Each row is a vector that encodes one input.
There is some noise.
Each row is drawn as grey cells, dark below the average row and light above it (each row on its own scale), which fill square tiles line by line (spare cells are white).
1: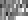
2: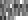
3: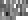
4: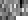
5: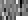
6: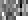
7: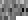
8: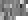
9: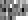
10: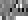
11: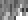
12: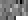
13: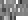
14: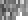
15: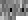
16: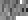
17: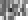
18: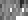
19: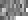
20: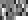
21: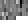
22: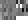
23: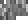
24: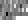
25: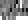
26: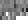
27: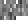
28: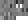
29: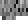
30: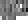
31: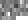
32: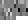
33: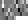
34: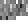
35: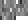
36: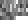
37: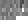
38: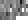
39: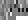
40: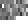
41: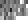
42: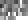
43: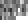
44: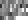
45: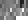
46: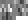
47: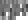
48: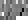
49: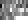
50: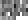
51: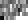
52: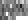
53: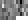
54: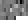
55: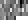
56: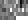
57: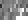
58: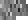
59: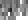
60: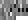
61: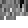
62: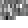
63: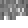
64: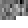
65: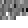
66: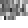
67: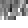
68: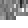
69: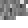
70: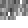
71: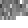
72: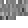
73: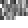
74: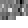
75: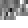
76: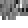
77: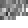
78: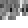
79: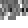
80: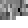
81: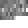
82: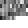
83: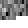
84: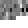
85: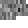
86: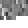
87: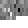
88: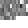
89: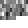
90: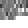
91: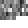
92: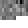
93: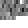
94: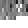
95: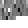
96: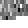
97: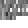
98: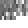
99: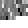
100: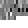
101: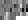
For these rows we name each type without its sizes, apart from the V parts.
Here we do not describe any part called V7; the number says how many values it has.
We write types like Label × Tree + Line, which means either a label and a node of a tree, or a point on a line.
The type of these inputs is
(Bool × Bool × Bool × Bool + V7) × Line.
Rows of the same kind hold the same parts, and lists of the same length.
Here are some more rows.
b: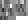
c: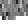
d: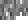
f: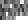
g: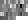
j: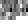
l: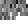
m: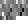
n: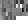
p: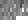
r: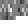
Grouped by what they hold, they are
b, d, f, g, j, m, p
c, l, n, r

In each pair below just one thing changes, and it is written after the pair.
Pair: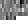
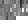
one of the four true/false values
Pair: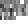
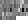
one of the four true/false values
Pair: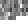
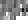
one of the four true/false values
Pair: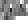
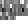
one of the four true/false values
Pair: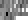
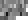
the place on the line
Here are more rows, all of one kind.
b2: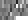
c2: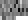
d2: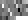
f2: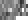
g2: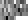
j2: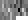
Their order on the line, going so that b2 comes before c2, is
b2, g2, c2, d2, f2, j2.
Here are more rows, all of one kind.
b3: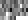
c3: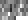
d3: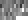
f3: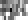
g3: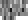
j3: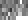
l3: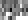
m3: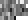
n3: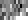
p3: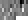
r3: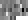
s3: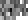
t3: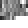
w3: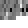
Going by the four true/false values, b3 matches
c3, l3, p3 and s3.
